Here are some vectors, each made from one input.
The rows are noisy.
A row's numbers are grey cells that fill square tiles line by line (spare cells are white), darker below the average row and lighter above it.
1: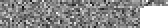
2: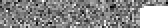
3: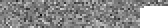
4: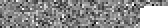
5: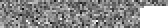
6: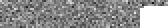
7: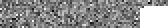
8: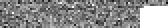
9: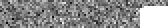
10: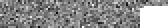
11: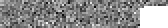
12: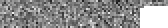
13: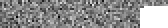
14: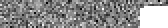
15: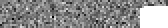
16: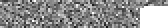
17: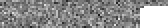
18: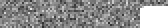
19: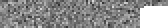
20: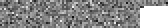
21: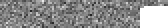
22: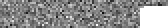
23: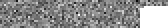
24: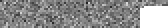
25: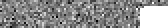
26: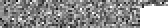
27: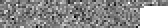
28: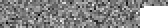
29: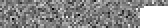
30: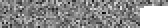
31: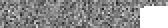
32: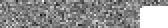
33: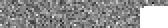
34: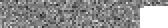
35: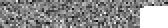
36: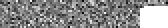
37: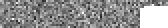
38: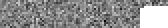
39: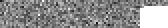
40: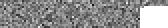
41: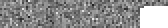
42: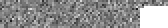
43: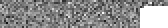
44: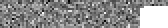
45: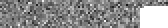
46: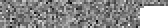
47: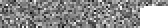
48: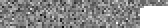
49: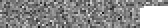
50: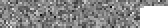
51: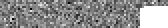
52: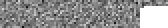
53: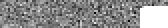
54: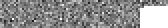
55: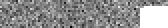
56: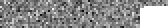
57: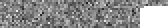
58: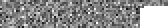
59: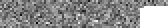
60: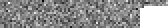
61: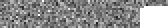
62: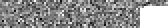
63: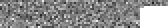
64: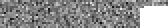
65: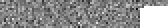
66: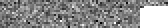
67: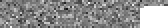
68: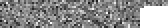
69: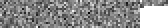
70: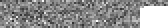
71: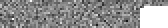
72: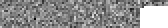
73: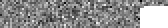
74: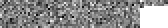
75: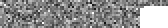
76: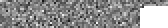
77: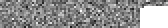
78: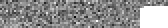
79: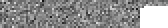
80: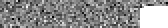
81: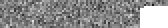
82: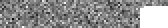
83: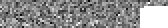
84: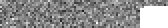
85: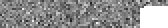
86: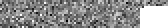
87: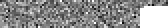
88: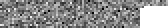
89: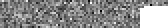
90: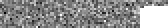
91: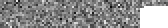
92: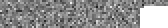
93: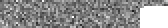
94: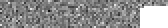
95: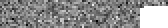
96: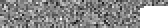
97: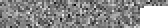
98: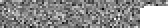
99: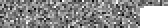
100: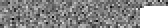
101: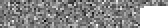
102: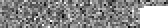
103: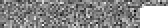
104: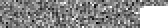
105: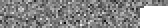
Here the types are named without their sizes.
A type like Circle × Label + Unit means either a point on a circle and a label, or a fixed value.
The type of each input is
Circle × (Circle + Line).
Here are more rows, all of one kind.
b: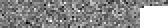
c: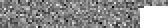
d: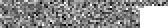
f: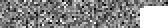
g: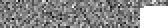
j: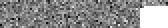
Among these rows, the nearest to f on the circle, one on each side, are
b and j.
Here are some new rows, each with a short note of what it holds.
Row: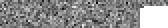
a point on a circle and a point on a line
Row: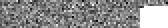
a point on a circle and a point on a line
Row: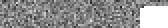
a point on each of two circles
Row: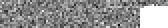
a point on each of two circles
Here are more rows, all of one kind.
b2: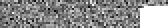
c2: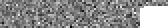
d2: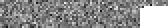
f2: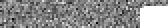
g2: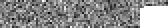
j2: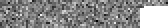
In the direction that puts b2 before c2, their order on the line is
d2, g2, j2, b2, f2, c2.
